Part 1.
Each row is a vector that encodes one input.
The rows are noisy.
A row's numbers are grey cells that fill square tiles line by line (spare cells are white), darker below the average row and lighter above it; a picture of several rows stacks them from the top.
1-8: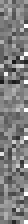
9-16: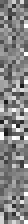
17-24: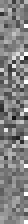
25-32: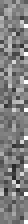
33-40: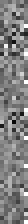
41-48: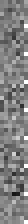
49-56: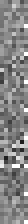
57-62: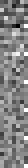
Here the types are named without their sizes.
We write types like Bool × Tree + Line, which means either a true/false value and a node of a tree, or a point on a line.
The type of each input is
Bool × Line.
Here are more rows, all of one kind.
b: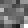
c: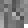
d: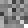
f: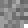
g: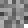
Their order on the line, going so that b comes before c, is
g, d, b, c, f.
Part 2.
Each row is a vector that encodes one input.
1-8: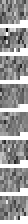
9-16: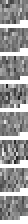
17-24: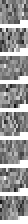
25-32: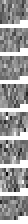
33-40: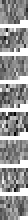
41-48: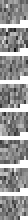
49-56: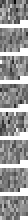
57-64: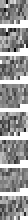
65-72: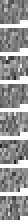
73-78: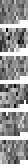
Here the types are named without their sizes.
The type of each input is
Line + Tree.
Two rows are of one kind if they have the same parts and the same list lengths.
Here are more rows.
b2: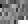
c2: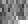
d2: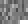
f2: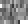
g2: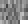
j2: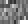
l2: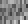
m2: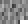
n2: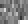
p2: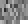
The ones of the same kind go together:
b2, c2, d2, j2, n2
f2, g2, l2, m2, p2

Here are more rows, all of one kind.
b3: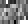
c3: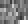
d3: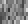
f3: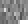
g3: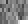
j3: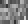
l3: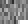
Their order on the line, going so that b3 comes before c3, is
d3, b3, j3, c3, f3, g3, l3.
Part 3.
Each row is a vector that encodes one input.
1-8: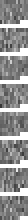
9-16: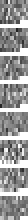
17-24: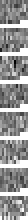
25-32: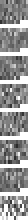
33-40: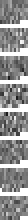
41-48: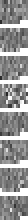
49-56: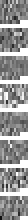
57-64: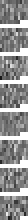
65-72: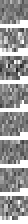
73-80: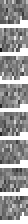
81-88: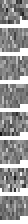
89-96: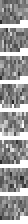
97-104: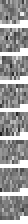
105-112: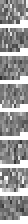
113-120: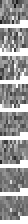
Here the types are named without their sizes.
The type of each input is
Bool × Label.
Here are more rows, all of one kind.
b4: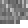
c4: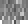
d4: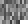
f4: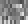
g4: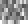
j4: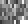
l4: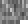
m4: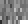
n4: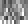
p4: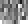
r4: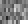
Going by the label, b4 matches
c4, d4, l4 and n4.
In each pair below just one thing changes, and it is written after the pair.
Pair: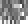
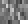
the label
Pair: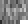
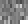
the label
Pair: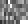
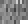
the label
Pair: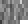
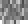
the label
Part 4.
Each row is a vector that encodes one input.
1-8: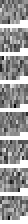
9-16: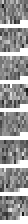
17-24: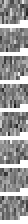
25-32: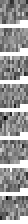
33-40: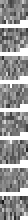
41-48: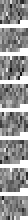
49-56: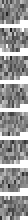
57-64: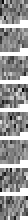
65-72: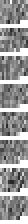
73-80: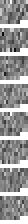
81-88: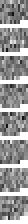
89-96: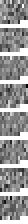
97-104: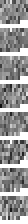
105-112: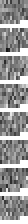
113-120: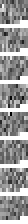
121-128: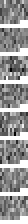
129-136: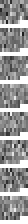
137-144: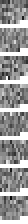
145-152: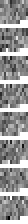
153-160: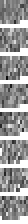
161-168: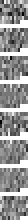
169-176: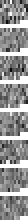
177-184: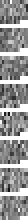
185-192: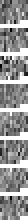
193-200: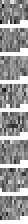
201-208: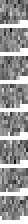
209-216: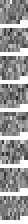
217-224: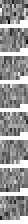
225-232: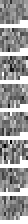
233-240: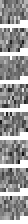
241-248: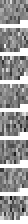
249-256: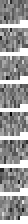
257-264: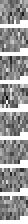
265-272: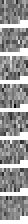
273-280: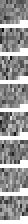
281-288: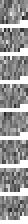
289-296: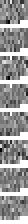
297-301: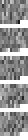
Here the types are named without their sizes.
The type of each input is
Bool × Bool × Bool × (Circle + Unit).
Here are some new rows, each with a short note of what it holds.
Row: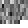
three true/false values
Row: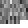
three true/false values
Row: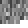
a point on a circle and three true/false values
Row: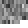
a point on a circle and three true/false values
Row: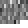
three true/false values
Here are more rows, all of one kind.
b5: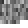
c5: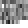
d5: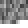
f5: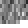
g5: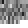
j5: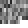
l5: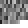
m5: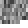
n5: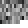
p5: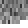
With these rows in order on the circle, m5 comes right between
c5 and j5.
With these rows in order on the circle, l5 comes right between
f5 and n5.
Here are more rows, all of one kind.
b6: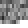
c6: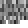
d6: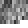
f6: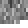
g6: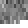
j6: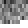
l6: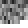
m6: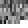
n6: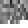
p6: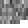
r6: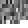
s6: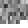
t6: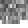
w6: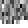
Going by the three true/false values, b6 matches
d6, j6, l6 and t6.
